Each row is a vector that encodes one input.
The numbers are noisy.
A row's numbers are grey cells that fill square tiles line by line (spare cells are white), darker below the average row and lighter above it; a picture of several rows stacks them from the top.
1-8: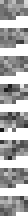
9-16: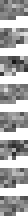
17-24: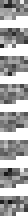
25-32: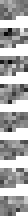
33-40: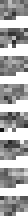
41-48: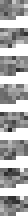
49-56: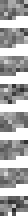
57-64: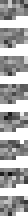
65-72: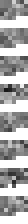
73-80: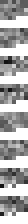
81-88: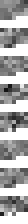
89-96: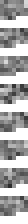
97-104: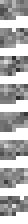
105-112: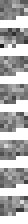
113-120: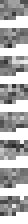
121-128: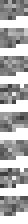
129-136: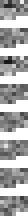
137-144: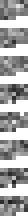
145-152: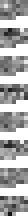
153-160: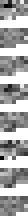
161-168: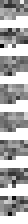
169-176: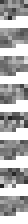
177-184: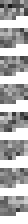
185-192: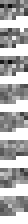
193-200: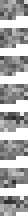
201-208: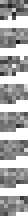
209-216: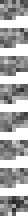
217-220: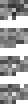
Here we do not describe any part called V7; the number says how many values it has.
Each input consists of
either one of 6 labels, or three true/false values and a value of V7.
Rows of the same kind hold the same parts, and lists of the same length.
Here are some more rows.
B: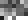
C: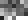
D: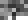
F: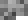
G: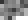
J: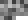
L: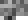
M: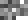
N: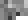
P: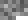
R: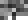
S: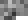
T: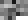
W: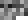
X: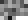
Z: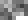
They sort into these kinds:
B, C, D, M, R, W
F, G, J, L, N, P, S, T, X, Z

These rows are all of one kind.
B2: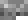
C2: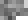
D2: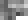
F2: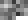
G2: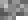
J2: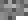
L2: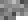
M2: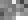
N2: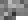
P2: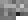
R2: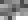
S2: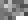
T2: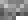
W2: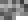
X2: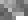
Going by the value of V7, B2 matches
F2, G2, P2 and T2.
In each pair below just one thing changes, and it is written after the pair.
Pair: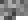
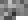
one of the three true/false values
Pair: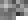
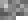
one of the three true/false values
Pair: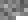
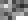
one of the three true/false values
